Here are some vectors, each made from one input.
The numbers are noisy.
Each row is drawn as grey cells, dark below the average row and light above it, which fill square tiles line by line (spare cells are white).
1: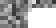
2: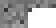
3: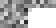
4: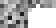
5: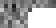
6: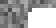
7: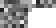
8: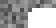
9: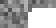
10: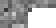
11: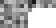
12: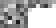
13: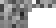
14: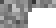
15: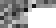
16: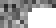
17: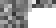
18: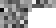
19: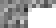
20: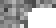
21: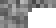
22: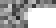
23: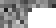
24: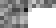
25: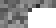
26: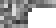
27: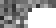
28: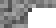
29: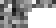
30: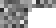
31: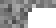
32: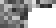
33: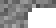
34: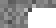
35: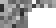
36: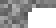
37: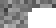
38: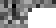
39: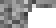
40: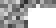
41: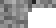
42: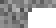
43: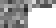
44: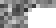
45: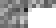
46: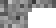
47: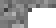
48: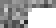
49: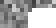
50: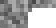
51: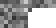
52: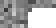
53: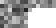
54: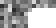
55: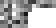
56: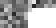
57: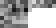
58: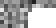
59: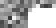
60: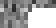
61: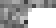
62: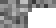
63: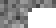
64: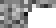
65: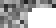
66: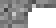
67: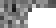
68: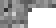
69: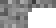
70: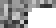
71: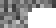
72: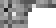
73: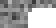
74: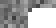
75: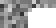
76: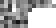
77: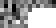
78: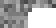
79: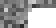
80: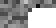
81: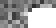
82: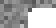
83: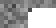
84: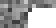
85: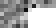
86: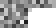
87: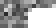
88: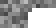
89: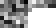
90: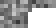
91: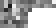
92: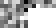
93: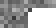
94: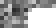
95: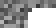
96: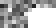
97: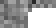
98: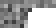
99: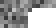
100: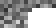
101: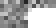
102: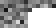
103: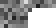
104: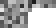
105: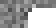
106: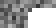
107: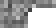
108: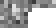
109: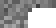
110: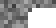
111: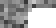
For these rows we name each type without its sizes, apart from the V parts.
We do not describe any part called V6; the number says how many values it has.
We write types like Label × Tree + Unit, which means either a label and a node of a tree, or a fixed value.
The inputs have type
Line × (Tree + Unit) + V6.
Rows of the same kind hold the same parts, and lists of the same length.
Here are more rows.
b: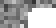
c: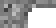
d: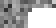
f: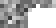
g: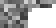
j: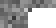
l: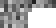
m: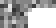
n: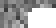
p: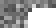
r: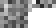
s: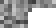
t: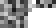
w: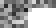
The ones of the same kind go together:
b, d, j, p, s
c, l, n
f, g, m, r, t, w

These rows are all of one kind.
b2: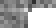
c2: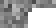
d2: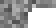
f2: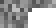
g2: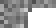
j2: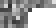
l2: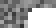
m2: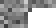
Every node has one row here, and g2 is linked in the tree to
b2 and f2.
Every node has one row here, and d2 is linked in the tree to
c2 and j2.
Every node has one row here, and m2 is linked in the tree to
f2 and l2.
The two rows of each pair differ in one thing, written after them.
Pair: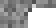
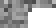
the node of the tree
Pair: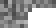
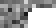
the node of the tree
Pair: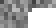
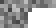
the place on the line
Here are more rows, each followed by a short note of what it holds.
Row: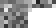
a value of V6
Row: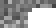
a point on a line
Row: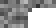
a point on a line
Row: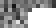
a point on a line
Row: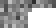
a point on a line
